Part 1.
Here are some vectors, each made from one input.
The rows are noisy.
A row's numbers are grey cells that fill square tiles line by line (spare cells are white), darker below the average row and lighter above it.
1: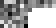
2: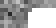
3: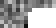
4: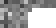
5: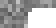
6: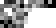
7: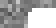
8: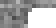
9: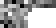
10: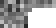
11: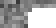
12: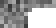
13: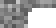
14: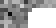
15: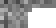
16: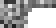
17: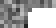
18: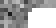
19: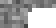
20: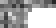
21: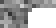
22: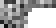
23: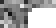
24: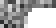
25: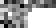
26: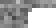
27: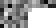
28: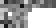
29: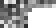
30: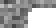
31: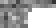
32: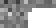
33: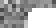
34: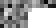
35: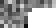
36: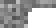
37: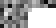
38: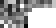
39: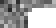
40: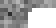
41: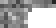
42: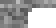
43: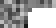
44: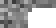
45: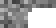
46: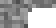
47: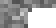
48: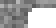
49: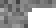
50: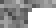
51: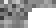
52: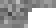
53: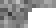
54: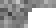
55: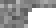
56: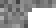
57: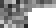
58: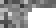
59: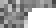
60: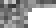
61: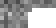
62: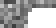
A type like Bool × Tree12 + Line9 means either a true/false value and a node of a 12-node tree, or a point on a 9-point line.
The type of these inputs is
List2(Line4).
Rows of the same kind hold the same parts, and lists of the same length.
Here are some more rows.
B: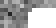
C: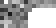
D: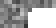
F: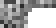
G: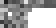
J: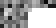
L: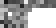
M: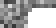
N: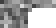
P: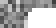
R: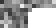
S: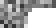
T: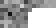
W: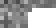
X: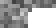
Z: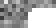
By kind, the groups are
B, C, F, M, N, P, R, S, T, Z
D, G, L, W, X
J

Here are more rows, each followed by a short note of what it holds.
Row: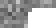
a list of one item
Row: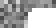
a list of one item
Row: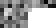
the empty list
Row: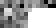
the empty list
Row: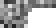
a list of one item
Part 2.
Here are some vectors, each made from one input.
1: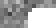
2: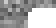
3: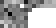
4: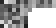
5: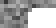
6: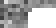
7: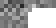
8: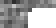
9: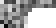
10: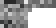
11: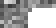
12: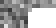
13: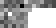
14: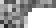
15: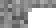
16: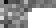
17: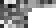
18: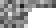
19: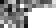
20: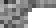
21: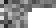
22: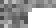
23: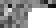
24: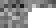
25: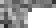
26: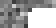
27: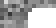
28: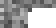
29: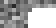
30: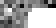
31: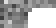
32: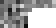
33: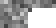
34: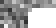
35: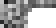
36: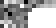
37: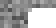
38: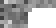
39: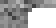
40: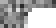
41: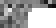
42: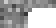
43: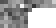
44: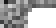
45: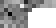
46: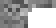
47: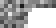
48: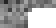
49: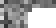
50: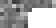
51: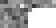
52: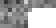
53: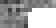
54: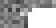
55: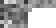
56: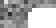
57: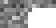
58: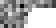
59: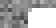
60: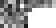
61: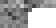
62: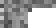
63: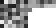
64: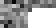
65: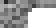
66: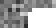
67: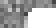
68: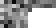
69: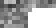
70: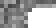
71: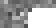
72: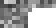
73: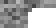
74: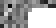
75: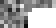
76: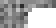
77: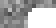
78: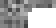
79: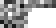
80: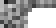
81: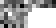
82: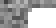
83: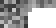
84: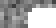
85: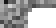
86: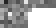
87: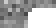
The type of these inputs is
List2(Circle11).
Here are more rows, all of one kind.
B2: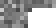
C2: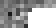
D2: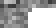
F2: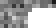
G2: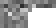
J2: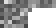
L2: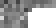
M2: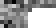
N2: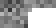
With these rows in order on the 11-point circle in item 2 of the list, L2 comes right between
D2 and F2.
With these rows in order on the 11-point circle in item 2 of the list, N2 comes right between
C2 and F2.
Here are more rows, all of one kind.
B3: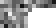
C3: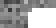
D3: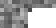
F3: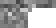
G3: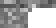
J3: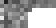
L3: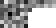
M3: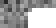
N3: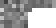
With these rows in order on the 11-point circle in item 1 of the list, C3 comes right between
F3 and M3.
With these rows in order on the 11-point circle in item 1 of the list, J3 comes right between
D3 and N3.
